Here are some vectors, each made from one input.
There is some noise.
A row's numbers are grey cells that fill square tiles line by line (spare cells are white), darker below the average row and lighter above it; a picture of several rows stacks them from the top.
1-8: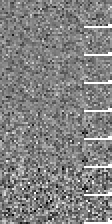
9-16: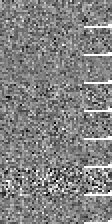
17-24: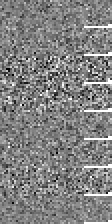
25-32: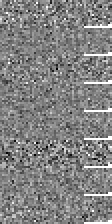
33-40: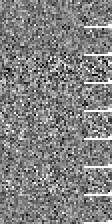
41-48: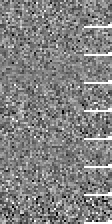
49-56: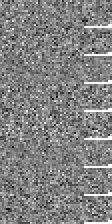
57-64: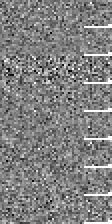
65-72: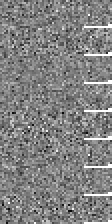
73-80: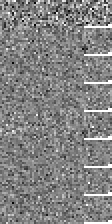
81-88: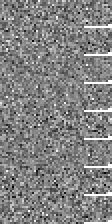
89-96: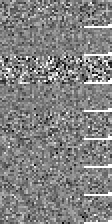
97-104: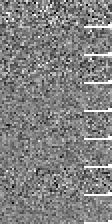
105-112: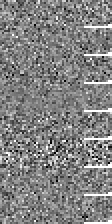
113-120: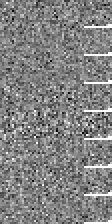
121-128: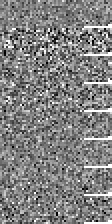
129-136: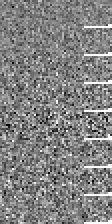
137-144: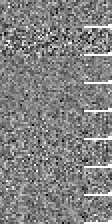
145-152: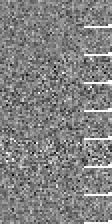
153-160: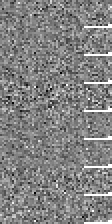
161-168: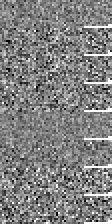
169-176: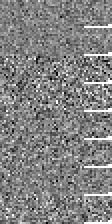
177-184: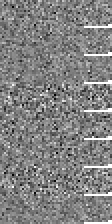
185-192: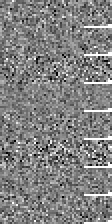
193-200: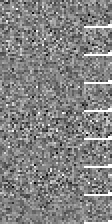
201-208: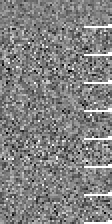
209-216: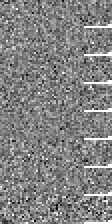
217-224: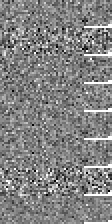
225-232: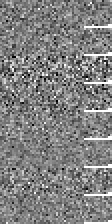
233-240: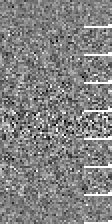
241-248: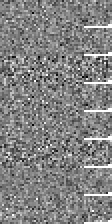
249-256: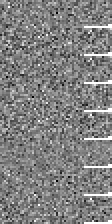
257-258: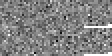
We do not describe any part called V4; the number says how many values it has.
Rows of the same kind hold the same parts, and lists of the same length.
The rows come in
5 kinds.
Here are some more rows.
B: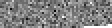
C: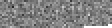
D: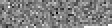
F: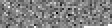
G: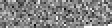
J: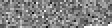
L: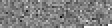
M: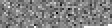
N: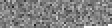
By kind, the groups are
B
C, G, N
D, F, M
J
L

